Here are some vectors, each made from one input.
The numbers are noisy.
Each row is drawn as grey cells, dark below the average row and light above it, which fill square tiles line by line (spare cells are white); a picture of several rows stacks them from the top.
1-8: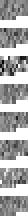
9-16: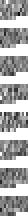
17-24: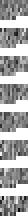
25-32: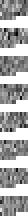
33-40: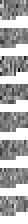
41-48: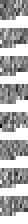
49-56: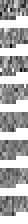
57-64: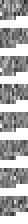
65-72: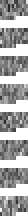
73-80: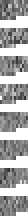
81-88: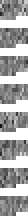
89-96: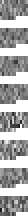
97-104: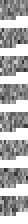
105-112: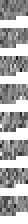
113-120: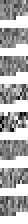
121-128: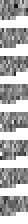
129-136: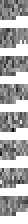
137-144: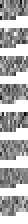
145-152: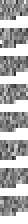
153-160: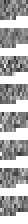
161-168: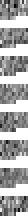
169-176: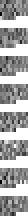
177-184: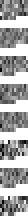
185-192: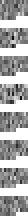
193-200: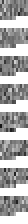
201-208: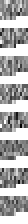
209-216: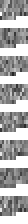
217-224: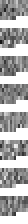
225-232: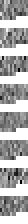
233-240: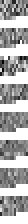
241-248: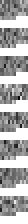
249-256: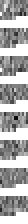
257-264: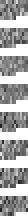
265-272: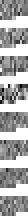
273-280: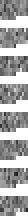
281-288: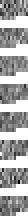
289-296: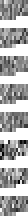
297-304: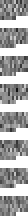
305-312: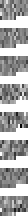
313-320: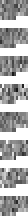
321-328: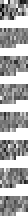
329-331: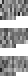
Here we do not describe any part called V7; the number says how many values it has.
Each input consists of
a list of up to two items, each a true/false value and a value of V7.
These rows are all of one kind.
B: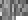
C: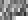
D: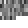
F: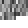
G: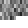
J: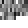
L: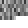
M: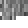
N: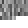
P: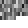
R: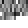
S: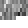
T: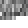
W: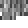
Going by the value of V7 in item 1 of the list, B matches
D, M and W.
